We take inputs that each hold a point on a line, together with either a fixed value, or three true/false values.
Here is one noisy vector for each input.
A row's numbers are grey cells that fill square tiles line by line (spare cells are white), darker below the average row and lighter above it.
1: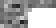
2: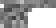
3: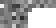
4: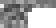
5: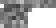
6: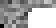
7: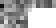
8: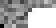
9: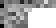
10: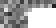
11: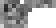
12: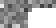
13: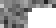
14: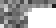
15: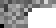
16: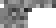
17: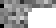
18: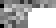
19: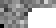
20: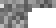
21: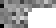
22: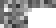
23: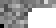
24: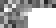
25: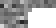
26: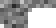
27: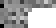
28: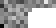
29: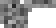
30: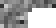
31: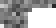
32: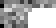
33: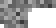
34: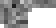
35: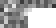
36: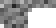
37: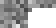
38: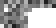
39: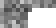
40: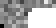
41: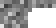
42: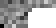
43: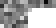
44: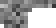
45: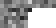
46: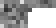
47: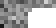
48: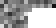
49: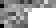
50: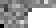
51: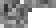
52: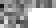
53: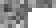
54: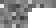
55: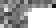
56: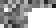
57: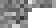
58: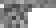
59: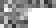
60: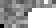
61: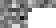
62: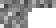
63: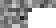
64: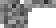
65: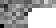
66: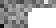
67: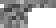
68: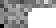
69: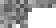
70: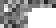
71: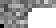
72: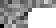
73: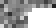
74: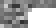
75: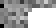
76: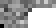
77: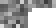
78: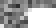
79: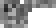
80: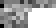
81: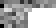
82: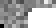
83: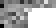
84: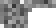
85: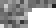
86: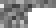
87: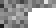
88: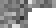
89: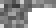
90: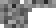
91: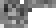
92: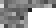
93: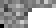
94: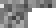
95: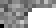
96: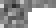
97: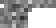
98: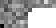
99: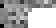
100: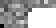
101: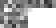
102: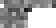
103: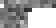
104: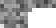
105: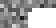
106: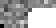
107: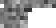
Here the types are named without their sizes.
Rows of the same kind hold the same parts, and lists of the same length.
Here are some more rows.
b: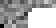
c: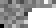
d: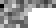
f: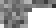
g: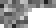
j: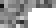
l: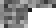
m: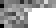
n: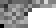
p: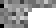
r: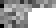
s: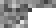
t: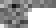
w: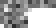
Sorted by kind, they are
b, c, m, n, p, r
d, f, g, j, l, s, t, w

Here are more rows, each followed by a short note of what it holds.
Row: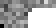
a point on a line
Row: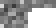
a point on a line and three true/false values
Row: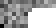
a point on a line
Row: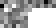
a point on a line and three true/false values
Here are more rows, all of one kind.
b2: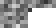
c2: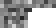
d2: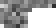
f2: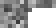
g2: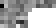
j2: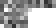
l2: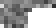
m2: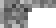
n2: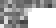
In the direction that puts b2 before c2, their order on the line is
j2, n2, g2, d2, l2, b2, f2, m2, c2.
